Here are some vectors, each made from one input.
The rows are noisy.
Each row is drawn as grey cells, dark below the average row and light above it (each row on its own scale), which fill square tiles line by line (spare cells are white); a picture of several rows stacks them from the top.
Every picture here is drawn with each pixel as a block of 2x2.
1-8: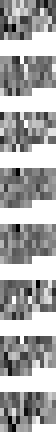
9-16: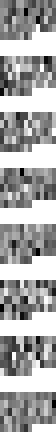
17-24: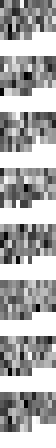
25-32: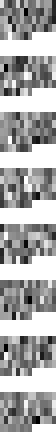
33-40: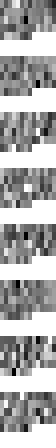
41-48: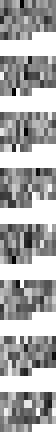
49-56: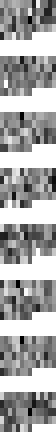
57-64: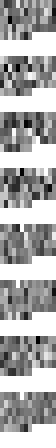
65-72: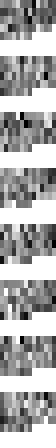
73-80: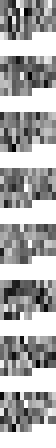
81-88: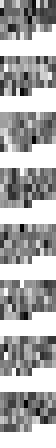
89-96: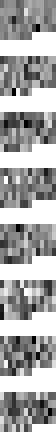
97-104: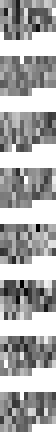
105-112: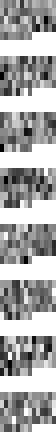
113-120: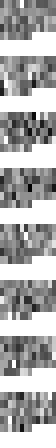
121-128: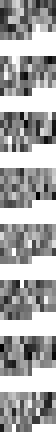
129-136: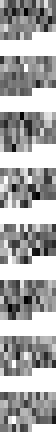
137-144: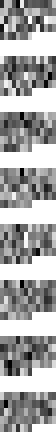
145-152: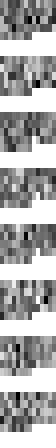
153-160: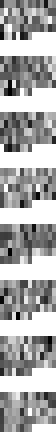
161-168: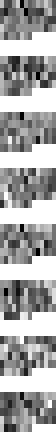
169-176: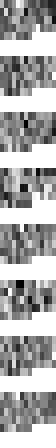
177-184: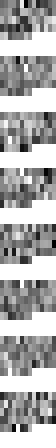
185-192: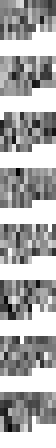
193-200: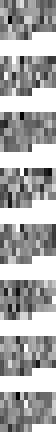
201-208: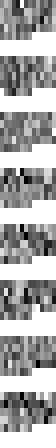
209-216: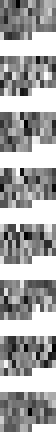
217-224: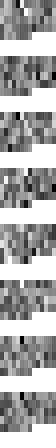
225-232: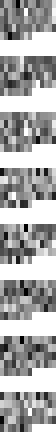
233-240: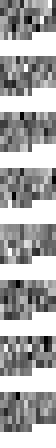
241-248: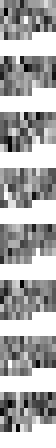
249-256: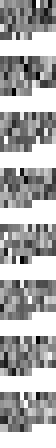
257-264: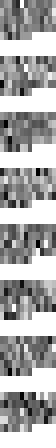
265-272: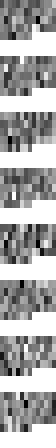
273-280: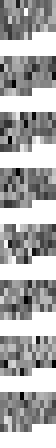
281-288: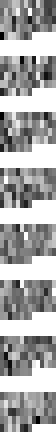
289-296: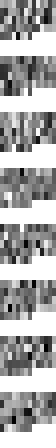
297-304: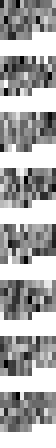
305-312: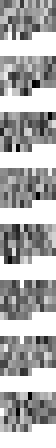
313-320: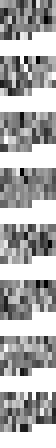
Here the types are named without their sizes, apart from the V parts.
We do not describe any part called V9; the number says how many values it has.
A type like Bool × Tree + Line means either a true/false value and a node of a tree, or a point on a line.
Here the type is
Bool × V9 + List(Line).
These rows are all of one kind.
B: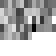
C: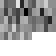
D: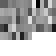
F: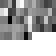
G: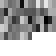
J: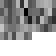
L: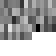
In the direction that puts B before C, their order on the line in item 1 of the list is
L, B, D, C, G, J, F.
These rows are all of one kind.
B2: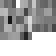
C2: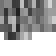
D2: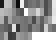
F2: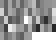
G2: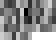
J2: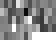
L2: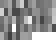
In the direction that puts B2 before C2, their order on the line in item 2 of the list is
B2, L2, C2, J2, D2, G2, F2.
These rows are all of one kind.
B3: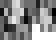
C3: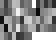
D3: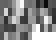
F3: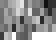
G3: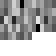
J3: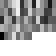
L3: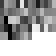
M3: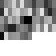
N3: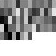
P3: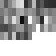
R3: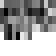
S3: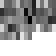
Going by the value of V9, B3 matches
M3, N3, P3 and S3.
